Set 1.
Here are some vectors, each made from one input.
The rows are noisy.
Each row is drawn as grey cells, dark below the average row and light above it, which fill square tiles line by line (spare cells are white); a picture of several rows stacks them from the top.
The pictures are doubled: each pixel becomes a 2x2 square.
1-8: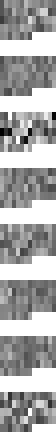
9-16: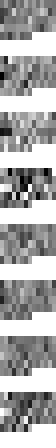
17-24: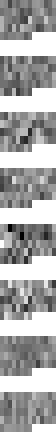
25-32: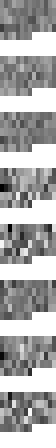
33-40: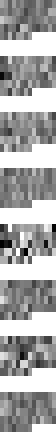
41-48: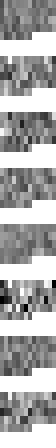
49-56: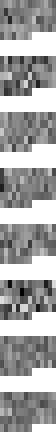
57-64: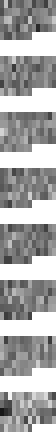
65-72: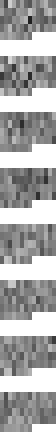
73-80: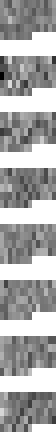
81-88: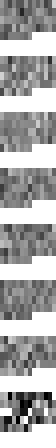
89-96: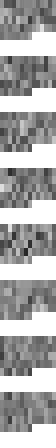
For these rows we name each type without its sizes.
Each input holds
a point on a line, together with either a fixed value, or three true/false values.
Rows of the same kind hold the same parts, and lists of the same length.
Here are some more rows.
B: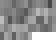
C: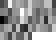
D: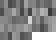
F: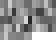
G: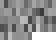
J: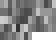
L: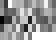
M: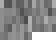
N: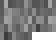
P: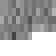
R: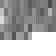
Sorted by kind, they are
B, F, G, J, L, M, P, R
C, D, N

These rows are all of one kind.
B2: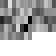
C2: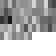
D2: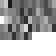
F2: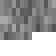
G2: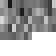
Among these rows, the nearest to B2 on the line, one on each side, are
D2 and F2.
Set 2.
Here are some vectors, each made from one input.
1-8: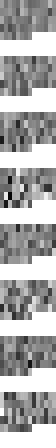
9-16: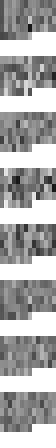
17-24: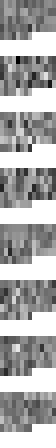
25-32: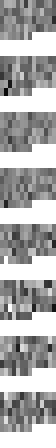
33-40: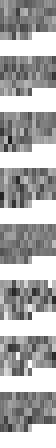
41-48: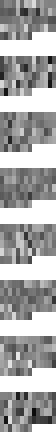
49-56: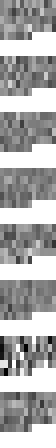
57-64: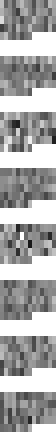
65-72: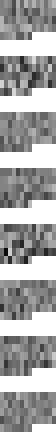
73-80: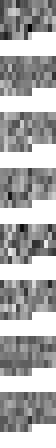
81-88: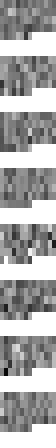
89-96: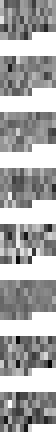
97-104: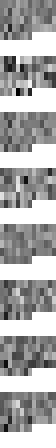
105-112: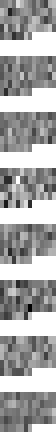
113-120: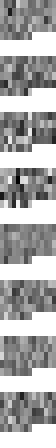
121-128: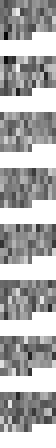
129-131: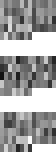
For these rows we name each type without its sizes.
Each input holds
either a point on a circle, or a node of a tree.
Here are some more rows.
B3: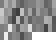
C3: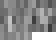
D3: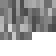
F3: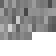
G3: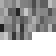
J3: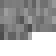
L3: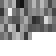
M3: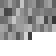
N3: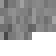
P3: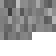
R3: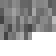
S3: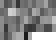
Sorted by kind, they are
B3, C3, D3, F3, L3, M3
G3, J3, N3, P3, R3, S3

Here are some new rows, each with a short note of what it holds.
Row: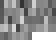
a point on a circle
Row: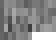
a node of a tree
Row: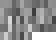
a point on a circle
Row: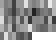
a point on a circle
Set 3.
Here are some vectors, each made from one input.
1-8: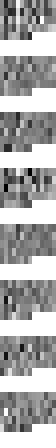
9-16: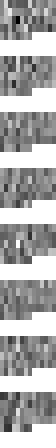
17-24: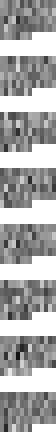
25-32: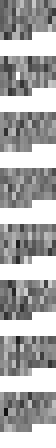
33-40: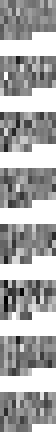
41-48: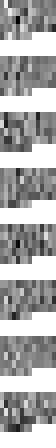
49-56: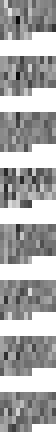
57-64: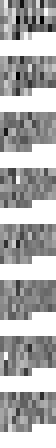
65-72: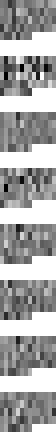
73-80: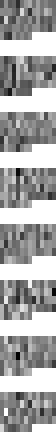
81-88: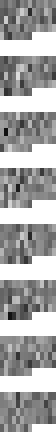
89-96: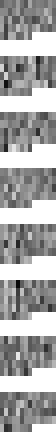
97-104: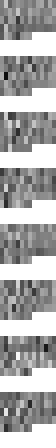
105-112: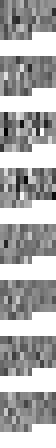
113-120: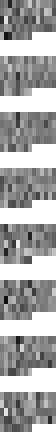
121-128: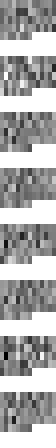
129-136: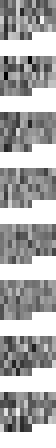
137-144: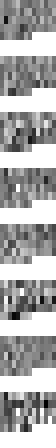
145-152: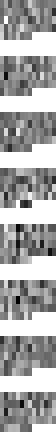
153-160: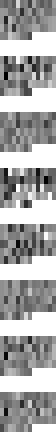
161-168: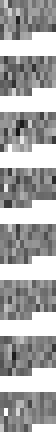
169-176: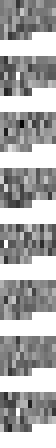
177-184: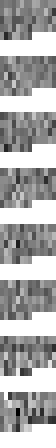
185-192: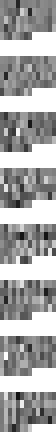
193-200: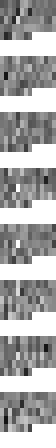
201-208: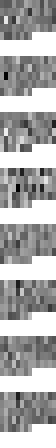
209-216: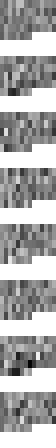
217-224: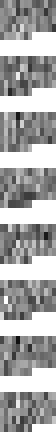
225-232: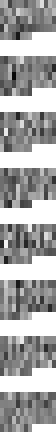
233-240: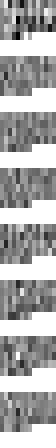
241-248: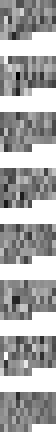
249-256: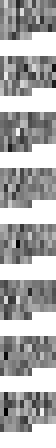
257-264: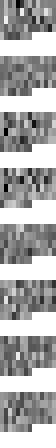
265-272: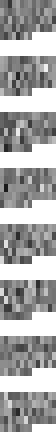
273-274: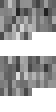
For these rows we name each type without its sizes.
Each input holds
a list of points on a line.
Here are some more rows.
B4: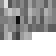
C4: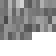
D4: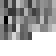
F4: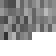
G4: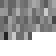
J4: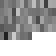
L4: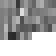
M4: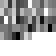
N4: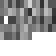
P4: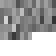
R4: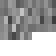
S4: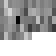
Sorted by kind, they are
B4, C4, L4, P4, R4, S4
D4, F4, G4, J4, N4
M4

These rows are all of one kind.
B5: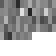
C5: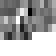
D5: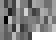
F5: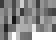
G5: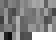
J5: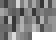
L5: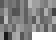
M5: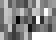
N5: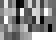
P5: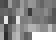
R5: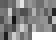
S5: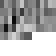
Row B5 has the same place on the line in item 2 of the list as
D5 and F5.
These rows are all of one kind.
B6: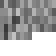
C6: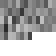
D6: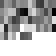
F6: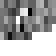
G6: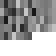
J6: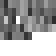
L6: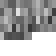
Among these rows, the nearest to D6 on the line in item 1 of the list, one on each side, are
F6 and L6.
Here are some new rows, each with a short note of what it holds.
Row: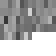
a list of one item
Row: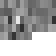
a list of one item
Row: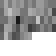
a list of one item
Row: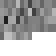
a list of one item
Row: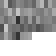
a list of one item
